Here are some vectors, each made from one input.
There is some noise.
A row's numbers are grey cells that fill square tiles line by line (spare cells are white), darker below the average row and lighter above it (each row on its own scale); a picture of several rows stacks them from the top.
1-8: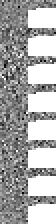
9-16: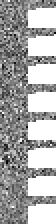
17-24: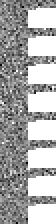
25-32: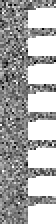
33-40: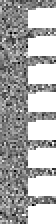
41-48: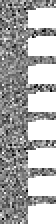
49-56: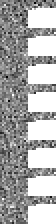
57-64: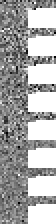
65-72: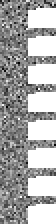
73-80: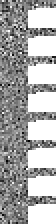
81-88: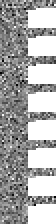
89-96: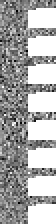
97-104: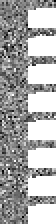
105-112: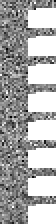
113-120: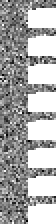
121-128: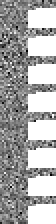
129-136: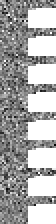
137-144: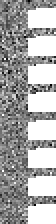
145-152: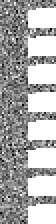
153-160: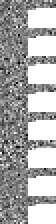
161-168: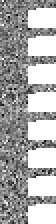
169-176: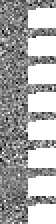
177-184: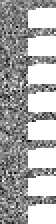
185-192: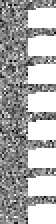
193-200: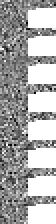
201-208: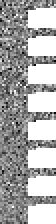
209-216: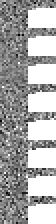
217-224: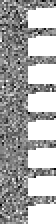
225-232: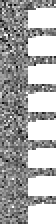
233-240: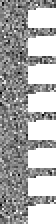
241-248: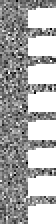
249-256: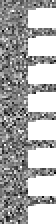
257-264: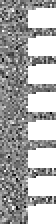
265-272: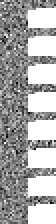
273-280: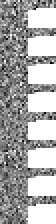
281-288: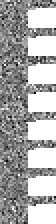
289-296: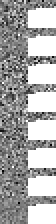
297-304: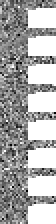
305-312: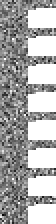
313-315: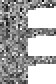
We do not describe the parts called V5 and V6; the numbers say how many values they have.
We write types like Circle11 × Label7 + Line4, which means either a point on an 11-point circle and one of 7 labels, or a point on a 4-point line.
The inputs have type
(Label12 + Line9) × V6 + V5.
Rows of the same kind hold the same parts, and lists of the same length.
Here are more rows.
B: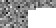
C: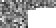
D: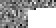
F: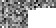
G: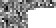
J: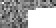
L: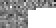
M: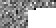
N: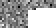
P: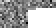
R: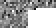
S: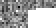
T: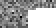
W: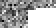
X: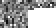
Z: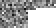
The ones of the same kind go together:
B, C, F, L, N, S
D, G, J, M, P, R, T, X
W, Z

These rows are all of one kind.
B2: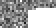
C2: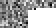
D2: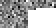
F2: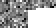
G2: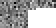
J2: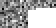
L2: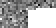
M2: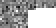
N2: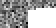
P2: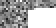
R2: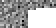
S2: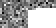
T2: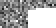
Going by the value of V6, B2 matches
F2, M2 and P2.
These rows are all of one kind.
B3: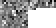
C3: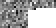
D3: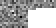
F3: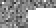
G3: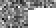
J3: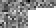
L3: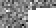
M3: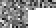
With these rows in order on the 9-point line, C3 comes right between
D3 and L3.
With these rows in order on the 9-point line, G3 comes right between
B3 and M3.
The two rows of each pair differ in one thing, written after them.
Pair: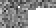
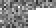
the place on the 9-point line
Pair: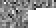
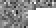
the place on the 9-point line
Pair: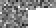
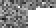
the place on the 9-point line
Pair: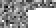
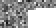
the place on the 9-point line
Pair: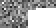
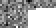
the value of V6
